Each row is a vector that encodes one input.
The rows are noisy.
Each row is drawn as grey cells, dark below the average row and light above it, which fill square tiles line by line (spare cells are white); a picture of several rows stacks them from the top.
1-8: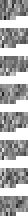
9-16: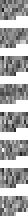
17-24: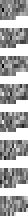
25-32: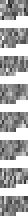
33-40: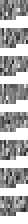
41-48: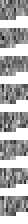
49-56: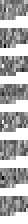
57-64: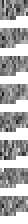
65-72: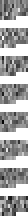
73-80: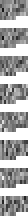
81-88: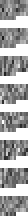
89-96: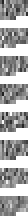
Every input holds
a point on a 6-point line, together with either a point on a 10-point circle, or a fixed value.
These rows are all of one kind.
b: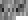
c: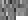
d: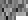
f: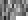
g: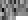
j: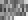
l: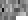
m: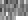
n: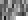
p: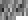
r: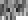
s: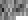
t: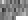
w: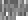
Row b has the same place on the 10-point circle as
f, g, n and s.
